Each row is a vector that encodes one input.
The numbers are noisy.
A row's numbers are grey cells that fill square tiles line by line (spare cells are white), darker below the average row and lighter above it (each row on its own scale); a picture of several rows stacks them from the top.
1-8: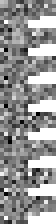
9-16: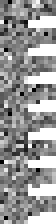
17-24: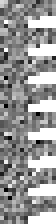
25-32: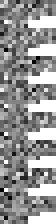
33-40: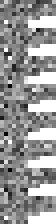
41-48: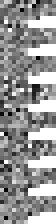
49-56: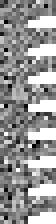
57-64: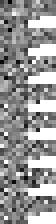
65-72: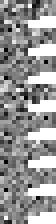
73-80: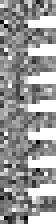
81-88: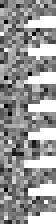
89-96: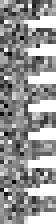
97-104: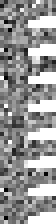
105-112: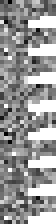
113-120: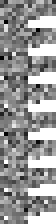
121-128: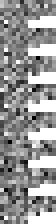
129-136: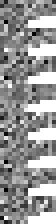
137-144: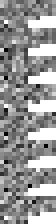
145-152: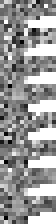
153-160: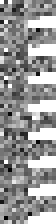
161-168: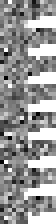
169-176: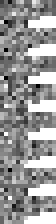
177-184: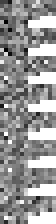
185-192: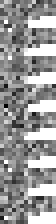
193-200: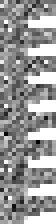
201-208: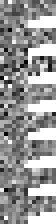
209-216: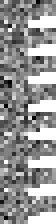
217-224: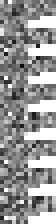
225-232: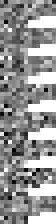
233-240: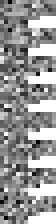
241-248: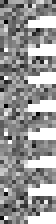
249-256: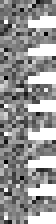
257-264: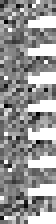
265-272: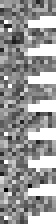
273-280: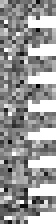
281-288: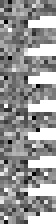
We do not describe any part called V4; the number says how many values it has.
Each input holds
a true/false value, together with either a point on a 10-point line, or a value of V4.
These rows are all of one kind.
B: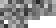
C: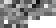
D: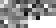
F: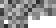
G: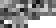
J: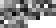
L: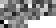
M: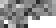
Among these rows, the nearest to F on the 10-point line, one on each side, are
D and M.
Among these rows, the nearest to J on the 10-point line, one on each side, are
B and M.
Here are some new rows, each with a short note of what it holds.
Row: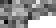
a point on a 10-point line and a true/false value
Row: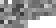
a true/false value and a value of V4
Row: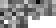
a point on a 10-point line and a true/false value
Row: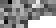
a point on a 10-point line and a true/false value
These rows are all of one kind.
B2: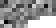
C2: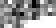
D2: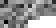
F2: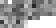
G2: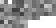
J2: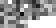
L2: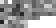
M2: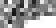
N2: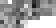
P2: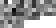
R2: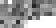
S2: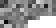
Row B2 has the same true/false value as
D2 and S2.
